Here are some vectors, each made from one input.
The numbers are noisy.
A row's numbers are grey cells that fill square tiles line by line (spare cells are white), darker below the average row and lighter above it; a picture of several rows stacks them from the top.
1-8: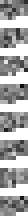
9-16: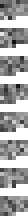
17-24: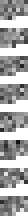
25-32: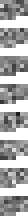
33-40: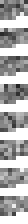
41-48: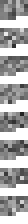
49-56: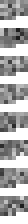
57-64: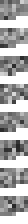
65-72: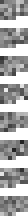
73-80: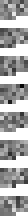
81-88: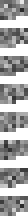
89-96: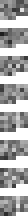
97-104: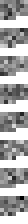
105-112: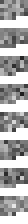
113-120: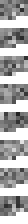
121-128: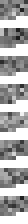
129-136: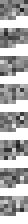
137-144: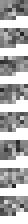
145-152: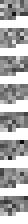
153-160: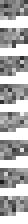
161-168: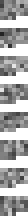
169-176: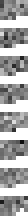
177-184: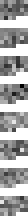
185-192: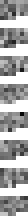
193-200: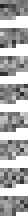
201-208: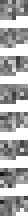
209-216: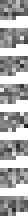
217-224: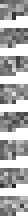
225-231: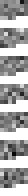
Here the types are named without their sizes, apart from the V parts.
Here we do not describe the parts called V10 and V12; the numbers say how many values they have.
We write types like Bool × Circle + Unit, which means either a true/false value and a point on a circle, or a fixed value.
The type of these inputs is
(Line + V10) × (Line + V12).
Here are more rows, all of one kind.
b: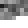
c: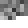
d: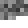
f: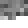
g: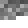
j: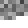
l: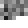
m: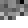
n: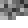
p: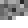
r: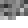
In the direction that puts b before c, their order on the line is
b, r, f, g, c, p, j, m, n, d, l.
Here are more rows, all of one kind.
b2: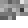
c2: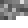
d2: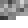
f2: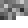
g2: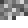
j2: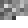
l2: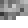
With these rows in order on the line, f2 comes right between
c2 and j2.
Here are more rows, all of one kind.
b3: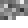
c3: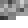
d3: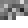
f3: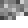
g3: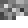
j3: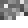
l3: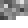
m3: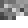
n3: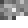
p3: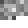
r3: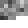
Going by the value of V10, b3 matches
c3, l3 and r3.
